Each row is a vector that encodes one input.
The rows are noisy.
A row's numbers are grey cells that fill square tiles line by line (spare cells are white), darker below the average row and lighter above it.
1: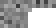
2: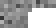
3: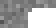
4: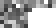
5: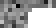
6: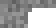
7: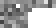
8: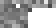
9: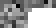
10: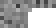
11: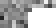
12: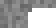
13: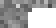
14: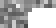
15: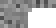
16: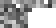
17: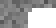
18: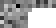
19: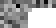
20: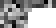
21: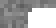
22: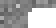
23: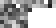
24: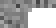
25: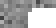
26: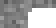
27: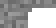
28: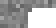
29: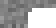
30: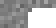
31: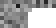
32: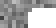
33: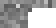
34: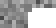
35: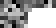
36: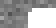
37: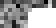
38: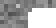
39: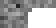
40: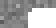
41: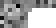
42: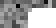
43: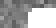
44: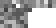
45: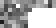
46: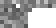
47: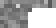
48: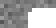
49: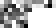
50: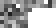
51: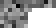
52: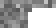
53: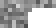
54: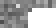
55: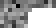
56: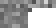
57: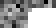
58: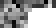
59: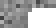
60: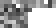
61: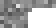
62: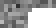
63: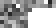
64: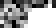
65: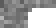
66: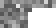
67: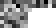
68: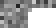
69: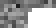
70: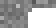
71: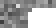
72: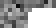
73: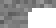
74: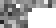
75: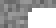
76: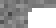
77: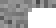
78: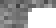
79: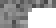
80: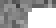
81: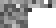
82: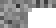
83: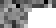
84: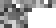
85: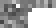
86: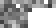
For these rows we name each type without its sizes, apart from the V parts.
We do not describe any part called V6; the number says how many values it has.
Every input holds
a point on a line, together with either a fixed value, or a true/false value and a value of V6.
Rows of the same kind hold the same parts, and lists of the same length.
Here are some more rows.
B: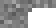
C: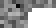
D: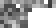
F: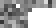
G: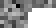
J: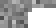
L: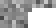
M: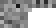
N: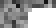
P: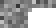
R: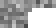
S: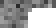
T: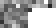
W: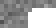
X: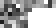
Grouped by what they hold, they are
B, C, D, F, G, N, S, T, W, X
J, L, M, P, R

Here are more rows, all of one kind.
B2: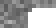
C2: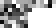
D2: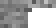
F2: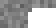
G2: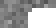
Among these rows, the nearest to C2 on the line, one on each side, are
F2 and G2.
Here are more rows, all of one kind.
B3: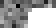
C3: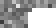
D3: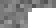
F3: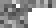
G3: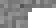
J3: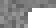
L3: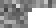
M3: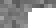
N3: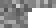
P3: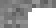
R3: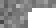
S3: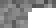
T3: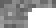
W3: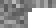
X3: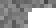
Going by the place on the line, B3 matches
L3, N3, T3 and W3.
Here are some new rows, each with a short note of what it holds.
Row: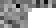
a point on a line
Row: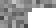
a point on a line
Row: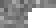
a point on a line, a true/false value and a value of V6
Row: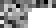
a point on a line
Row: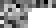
a point on a line
